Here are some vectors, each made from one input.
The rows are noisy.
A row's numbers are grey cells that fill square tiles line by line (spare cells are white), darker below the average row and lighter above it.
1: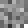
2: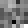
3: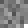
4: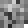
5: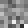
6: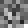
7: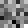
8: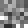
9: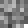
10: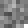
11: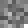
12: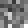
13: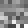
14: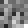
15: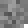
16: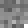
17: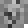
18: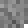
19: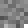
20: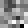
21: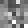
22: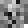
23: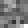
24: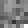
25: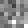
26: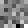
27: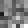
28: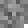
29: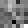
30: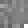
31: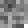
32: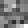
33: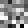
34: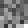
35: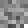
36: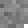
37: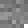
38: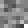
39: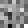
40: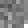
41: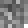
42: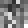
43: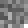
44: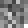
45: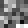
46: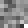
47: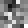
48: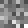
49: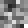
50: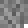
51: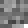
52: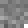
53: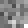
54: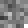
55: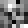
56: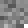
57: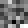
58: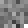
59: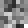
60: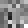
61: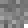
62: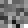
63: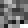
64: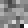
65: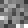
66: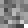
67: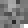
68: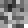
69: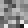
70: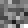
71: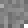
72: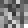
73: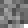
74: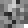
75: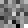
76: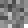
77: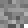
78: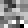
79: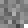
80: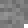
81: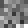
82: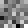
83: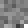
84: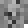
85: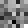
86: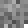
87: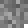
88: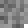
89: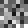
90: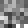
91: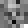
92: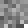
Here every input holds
a list of up to two points on an 8-point line.
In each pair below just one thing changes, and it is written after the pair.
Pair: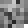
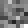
the place on the 8-point line in item 1 of the list
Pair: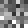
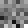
the place on the 8-point line in item 1 of the list
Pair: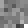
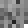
the place on the 8-point line in item 1 of the list
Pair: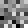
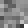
the place on the 8-point line in item 2 of the list
